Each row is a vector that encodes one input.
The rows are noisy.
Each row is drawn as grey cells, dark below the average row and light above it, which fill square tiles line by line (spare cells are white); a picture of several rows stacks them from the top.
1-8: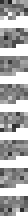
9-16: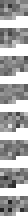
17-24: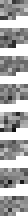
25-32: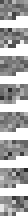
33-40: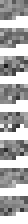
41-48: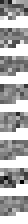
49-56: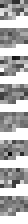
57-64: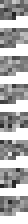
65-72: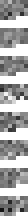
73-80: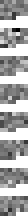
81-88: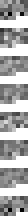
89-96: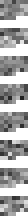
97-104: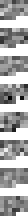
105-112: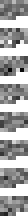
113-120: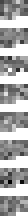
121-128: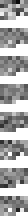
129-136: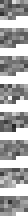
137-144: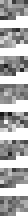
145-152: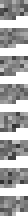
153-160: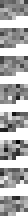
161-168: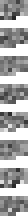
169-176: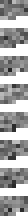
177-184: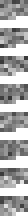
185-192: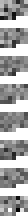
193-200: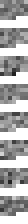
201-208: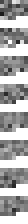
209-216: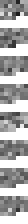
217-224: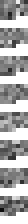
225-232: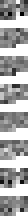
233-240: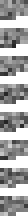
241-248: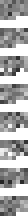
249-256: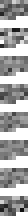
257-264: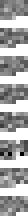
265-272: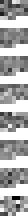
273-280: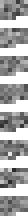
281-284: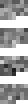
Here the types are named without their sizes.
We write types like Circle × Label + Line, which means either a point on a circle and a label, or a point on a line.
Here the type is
List(Line).
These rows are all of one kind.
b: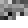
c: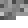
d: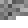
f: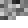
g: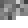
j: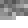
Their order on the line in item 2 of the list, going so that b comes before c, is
d, j, b, c, f, g.
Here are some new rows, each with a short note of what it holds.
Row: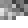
the empty list
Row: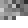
the empty list
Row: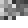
the empty list
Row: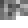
a list of two items
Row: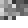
the empty list
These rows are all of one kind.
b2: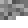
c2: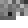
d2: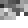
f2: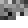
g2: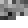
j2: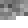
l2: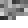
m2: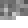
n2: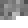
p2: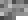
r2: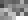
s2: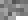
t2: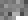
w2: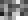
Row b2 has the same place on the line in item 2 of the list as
c2, m2, s2 and w2.
